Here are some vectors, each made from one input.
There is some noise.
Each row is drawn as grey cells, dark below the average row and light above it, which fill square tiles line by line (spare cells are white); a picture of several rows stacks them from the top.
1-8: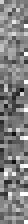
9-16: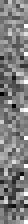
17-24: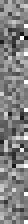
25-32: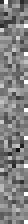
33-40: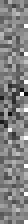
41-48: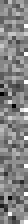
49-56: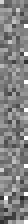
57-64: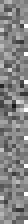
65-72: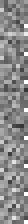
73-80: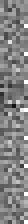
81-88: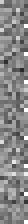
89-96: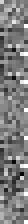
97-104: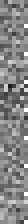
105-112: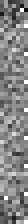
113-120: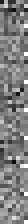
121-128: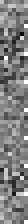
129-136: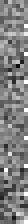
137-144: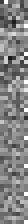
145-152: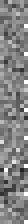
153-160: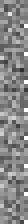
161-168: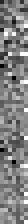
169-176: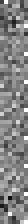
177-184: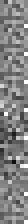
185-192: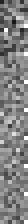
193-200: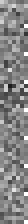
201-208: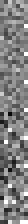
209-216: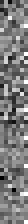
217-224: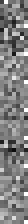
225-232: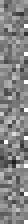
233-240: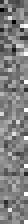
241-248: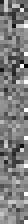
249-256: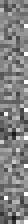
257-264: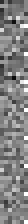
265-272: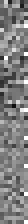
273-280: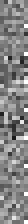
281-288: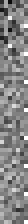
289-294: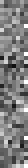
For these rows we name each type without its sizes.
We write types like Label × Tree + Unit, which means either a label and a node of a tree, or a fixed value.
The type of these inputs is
List(Circle) + Tree.
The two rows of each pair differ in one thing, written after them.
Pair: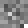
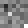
the place on the circle in item 2 of the list
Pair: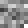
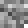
the place on the circle in item 2 of the list
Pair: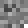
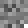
the place on the circle in item 2 of the list
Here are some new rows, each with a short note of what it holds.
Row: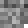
a list of one item
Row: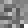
a list of two items
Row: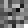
a node of a tree
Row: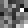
a node of a tree
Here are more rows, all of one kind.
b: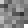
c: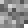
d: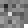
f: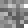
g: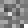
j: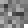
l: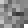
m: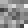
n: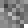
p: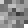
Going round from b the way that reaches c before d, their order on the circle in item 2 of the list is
b, c, d, j, m, g, l, n, f, p.
